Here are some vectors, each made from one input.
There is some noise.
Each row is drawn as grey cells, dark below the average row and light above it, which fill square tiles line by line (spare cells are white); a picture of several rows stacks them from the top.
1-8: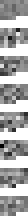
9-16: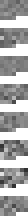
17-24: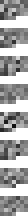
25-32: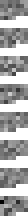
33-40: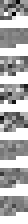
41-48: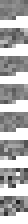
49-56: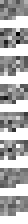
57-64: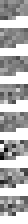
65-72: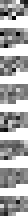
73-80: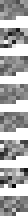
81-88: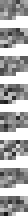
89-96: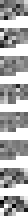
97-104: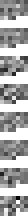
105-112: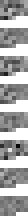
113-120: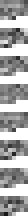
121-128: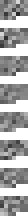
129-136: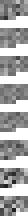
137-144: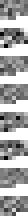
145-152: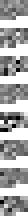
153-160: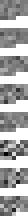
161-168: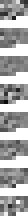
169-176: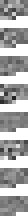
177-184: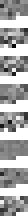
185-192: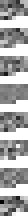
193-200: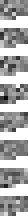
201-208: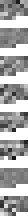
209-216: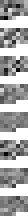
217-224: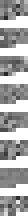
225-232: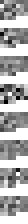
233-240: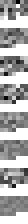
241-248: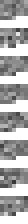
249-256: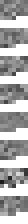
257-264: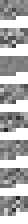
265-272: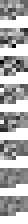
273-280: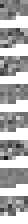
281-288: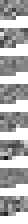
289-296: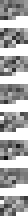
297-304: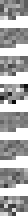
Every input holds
a point on a 5-point line.
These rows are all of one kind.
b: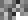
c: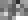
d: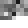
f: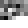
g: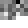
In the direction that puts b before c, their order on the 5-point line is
b, f, g, c, d.
